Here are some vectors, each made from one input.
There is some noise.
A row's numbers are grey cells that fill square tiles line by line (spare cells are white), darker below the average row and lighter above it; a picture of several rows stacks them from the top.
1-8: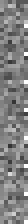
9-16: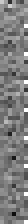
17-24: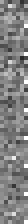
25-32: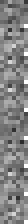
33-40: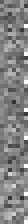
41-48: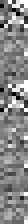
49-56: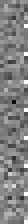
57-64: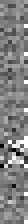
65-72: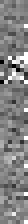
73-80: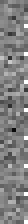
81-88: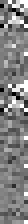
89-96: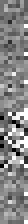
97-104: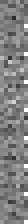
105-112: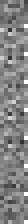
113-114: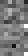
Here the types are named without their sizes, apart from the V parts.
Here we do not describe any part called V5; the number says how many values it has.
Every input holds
a list of items, each a true/false value and a value of V5.
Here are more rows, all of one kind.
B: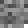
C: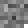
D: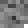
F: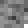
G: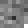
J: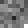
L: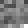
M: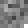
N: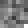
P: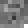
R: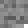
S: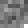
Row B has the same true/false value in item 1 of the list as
L and R.
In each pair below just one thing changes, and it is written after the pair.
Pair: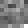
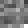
the true/false value in item 2 of the list
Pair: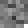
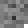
the true/false value in item 2 of the list
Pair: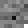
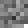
the true/false value in item 1 of the list
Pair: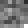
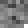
the value of V5 in item 1 of the list
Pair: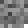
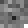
the true/false value in item 1 of the list
